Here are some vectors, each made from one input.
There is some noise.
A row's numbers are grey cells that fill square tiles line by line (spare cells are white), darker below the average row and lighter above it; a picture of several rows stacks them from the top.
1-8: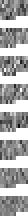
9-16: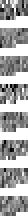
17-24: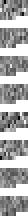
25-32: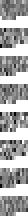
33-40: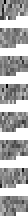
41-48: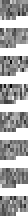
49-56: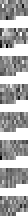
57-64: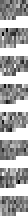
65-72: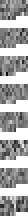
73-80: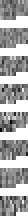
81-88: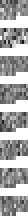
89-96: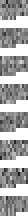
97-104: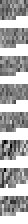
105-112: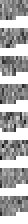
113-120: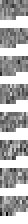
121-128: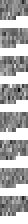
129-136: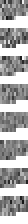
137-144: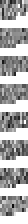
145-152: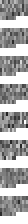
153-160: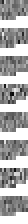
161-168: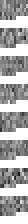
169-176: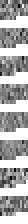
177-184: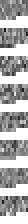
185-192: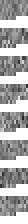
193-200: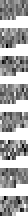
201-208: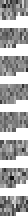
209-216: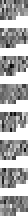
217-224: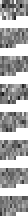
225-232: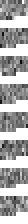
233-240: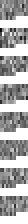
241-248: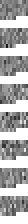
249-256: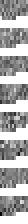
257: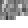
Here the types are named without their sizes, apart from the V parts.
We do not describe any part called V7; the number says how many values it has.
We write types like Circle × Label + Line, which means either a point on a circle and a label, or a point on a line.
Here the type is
(Bool × Bool × Bool × Bool × Bool × V7 + Line) × Tree × (Tree + Unit).
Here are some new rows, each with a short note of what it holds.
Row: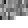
a point on a line and a node of a tree
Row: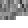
a node of each of two trees, five true/false values and a value of V7
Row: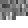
a node of a tree, five true/false values and a value of V7
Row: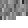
a node of a tree, five true/false values and a value of V7
